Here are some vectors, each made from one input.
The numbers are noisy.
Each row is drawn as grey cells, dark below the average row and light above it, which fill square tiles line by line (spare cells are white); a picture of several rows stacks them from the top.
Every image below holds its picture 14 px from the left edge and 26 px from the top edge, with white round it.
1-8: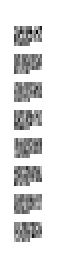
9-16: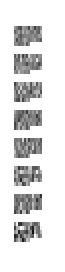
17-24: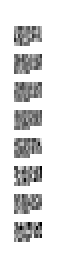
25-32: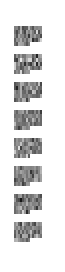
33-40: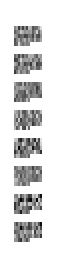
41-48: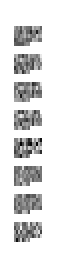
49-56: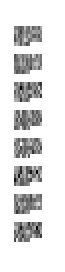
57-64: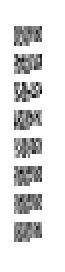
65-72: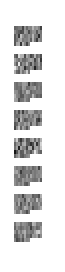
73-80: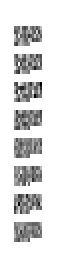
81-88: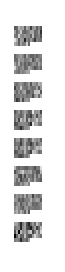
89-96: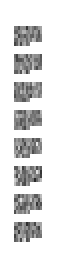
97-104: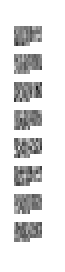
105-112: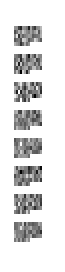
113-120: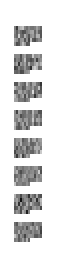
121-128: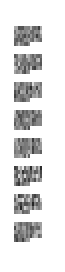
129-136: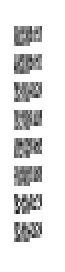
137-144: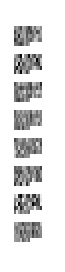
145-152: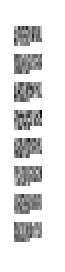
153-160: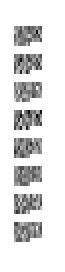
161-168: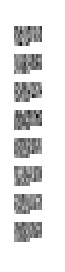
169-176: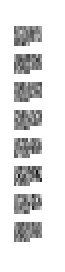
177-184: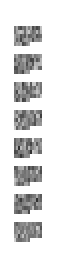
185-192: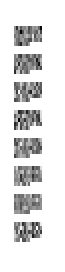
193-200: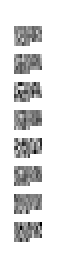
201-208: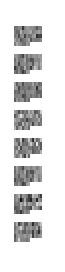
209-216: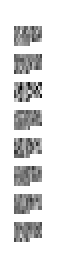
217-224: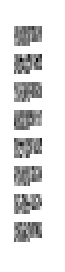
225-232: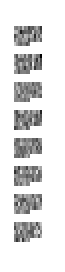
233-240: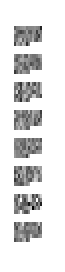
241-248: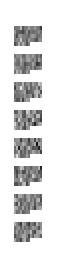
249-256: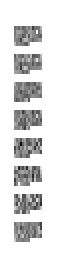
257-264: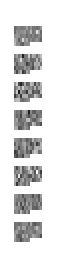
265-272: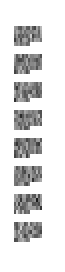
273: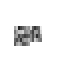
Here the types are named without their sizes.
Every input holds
two labels, a node of a tree and a true/false value, together with a list of points on a line.
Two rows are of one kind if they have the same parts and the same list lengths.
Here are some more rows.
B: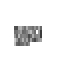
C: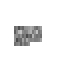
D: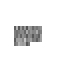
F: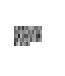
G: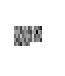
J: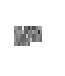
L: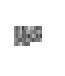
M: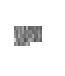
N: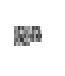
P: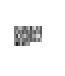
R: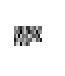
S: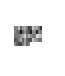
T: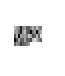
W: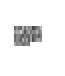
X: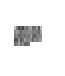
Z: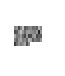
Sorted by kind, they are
B, C, G, L, W, X
D, F, R, Z
J, M, N
P, S, T

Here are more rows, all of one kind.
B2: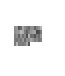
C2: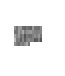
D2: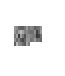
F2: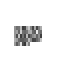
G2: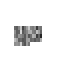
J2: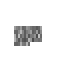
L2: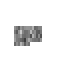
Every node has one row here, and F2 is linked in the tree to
G2 and L2.
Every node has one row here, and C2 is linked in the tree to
J2.
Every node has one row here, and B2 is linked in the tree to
D2 and L2.
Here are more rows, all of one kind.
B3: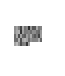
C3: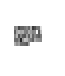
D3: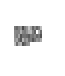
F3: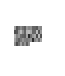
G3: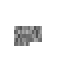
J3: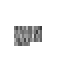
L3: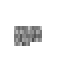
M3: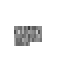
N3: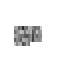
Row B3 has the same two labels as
C3 and M3.
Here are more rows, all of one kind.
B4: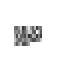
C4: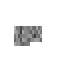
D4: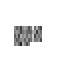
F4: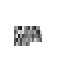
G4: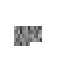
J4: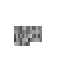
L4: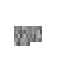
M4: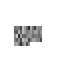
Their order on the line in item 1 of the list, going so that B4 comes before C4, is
B4, G4, D4, F4, M4, C4, J4, L4.
